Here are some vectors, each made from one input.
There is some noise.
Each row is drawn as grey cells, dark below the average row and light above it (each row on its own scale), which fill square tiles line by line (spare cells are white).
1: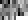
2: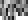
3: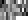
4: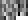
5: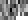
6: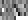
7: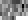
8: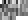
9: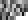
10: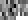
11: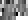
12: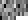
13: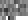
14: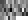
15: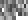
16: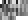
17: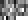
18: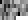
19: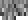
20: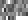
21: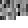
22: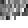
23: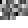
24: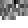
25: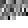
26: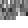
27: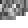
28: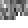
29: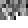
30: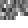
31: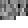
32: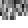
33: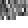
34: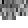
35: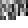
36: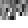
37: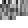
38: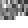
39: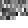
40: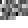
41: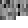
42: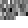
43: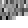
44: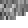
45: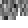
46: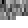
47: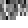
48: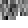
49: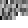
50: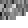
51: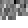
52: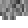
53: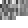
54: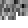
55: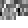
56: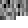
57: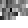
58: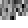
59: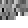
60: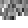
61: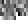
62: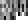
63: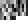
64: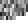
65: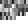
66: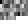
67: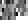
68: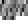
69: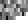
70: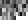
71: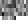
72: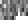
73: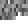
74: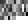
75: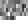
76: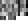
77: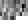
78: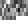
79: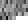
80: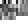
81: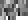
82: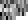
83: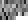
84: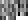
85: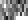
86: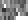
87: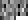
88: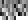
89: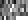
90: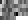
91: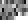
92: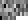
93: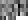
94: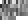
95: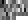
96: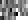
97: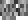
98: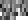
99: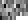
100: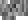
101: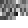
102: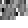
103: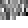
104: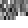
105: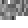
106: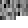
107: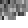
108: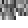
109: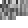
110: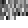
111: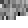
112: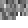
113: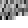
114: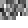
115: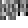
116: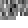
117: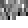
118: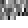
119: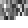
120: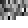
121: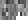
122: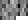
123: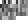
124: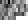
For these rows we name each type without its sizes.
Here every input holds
a list of points on a line.
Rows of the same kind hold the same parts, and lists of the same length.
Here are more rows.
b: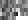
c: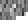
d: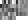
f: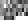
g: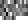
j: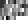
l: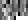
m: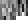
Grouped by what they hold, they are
b, f
c, g, j
d
l, m

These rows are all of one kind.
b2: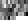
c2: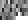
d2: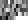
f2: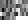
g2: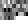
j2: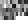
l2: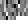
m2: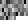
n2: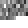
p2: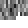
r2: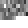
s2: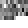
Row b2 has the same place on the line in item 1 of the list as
g2, n2 and r2.
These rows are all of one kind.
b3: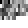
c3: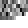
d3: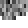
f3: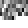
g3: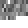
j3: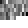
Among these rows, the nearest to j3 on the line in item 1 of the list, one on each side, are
b3 and g3.
